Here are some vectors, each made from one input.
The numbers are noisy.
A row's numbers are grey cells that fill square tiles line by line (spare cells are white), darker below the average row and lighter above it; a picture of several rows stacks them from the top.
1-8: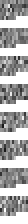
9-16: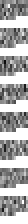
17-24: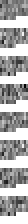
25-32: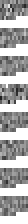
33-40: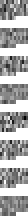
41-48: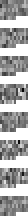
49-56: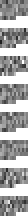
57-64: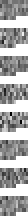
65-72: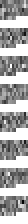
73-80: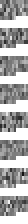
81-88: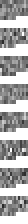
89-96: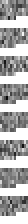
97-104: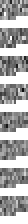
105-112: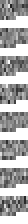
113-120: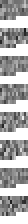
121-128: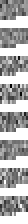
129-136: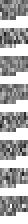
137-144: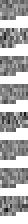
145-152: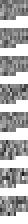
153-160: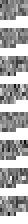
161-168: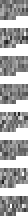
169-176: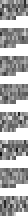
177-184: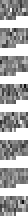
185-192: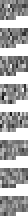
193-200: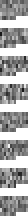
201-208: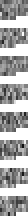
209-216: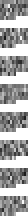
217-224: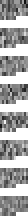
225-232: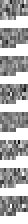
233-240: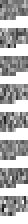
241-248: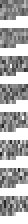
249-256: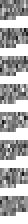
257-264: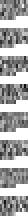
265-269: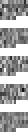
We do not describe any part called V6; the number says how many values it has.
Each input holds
either a point on an 8-point circle, or a point on a 7-point line, or a value of V6.
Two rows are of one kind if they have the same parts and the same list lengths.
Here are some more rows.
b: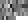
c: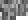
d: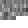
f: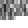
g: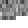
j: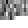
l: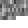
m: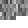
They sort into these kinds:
b
c, d, g, l, m
f, j

